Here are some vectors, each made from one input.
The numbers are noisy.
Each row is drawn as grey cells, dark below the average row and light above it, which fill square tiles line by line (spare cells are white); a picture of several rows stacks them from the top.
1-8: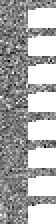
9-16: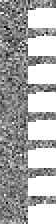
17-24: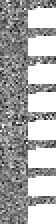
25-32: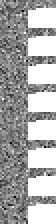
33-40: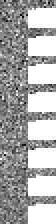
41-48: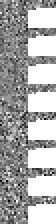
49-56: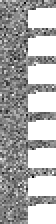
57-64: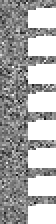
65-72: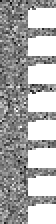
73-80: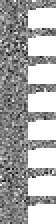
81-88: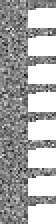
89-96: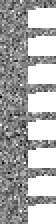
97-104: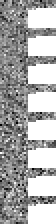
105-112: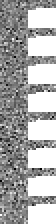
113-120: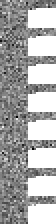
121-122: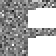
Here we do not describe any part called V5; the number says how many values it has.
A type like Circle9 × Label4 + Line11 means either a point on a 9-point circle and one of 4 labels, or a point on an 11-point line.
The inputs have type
(Bool × Bool × Bool × Bool + V5) × Line7 × Tree8.
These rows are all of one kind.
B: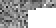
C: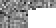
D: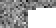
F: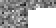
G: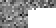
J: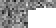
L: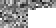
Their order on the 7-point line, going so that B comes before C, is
B, J, G, C, F, L, D.
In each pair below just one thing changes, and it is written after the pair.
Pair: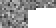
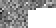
the place on the 7-point line
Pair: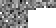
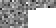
the value of V5
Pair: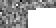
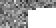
the place on the 7-point line
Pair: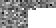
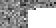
the value of V5
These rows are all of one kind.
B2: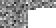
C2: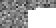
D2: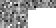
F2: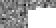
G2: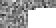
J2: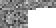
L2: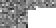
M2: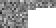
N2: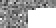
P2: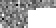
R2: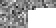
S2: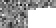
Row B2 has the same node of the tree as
G2, N2 and R2.
